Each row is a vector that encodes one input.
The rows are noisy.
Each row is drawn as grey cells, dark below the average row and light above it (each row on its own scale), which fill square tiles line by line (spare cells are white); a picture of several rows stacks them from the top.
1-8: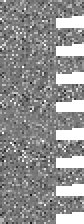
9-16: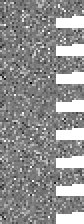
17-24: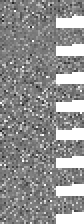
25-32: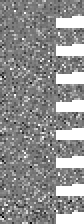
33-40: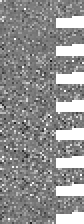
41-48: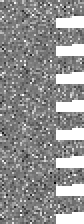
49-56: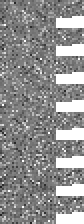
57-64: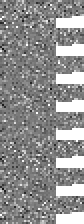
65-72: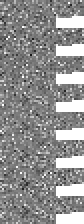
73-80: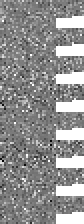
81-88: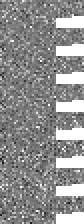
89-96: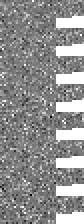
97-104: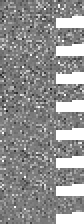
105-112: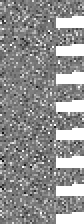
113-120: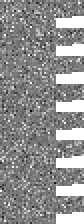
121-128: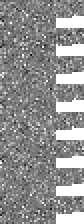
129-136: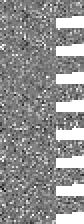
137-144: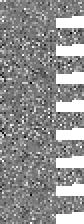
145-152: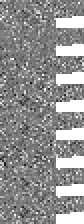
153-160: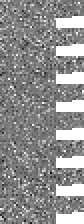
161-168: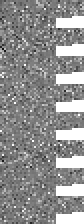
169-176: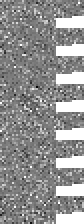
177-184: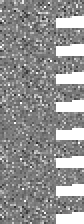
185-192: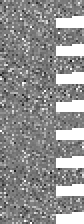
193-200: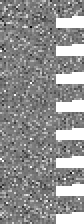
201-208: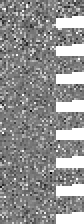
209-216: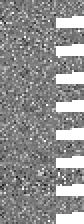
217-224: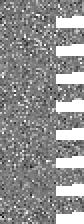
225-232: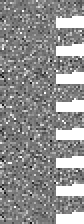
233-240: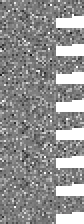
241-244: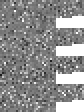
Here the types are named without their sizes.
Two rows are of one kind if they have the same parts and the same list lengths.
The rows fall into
4 kinds.
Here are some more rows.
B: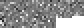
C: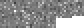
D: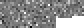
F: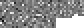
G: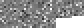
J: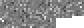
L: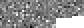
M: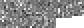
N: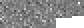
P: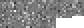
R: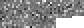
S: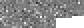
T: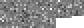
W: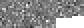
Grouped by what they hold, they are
B, D, F
C, P, R
G, J, M, N, S, T
L, W

